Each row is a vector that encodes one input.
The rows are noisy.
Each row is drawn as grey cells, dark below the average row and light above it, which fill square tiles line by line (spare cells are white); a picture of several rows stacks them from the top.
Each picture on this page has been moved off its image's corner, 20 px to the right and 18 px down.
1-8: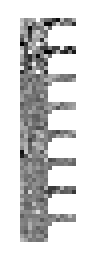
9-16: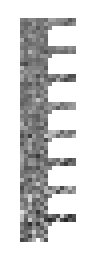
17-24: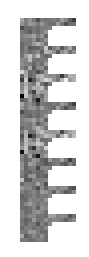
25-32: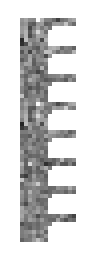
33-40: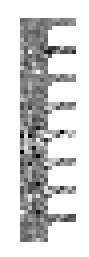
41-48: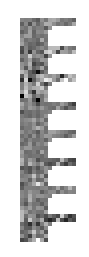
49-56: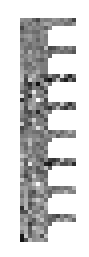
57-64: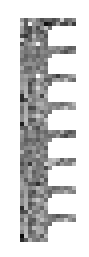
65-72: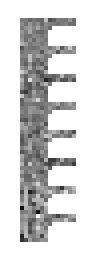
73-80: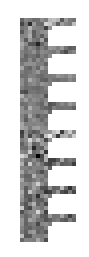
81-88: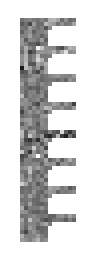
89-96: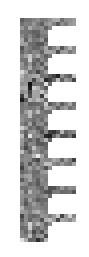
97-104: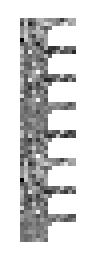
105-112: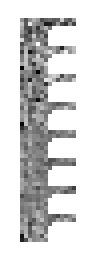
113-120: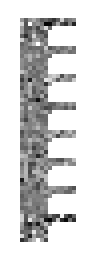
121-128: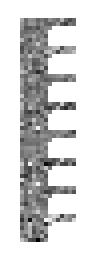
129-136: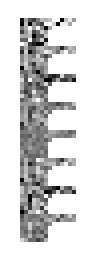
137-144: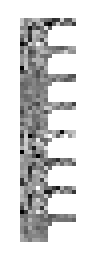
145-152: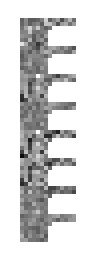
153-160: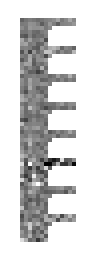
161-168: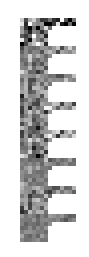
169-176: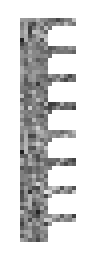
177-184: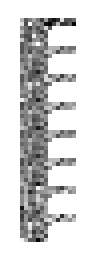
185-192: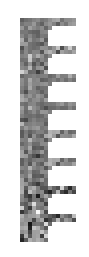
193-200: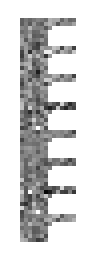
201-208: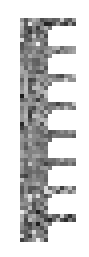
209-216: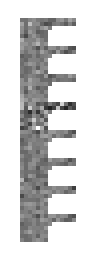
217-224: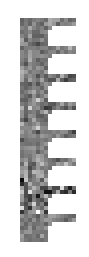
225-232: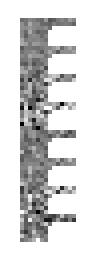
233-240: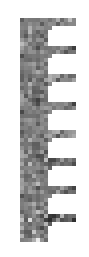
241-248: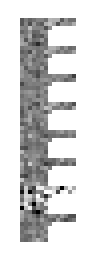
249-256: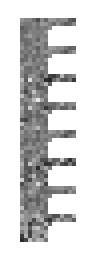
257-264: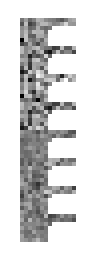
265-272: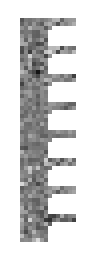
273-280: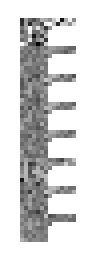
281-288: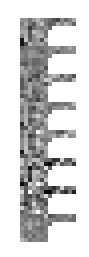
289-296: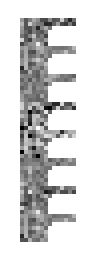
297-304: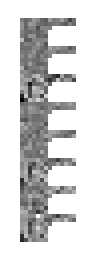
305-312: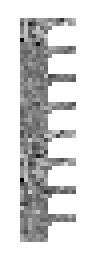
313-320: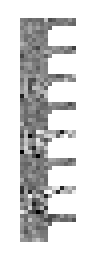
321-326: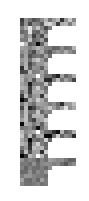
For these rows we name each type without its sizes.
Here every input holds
either a label, or a point on a line.
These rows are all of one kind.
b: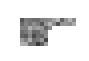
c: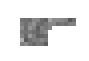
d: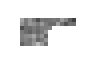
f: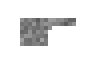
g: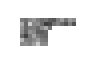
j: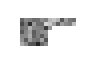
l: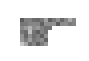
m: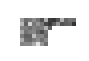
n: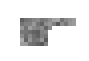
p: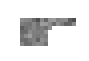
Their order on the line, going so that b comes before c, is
m, l, g, b, n, c, j, f, p, d.
